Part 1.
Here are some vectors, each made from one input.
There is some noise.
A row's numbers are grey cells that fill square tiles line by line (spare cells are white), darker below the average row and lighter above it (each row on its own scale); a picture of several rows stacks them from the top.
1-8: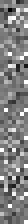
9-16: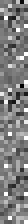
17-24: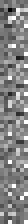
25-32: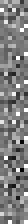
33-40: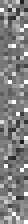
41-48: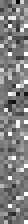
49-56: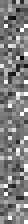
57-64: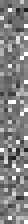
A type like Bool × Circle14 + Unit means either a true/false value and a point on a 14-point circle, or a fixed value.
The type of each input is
Line13.
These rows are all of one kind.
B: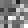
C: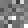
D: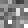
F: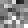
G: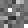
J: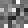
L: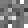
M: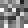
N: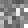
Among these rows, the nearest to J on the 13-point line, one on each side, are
G and M.
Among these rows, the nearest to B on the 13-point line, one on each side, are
C and N.
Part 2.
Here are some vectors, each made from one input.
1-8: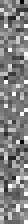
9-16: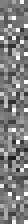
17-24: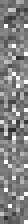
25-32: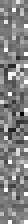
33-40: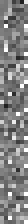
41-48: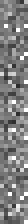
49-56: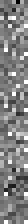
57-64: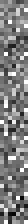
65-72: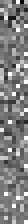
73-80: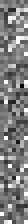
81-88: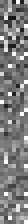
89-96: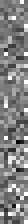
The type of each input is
Line15.
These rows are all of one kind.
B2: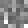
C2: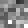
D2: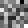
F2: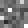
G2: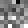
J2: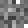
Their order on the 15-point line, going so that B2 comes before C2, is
B2, D2, J2, F2, G2, C2.
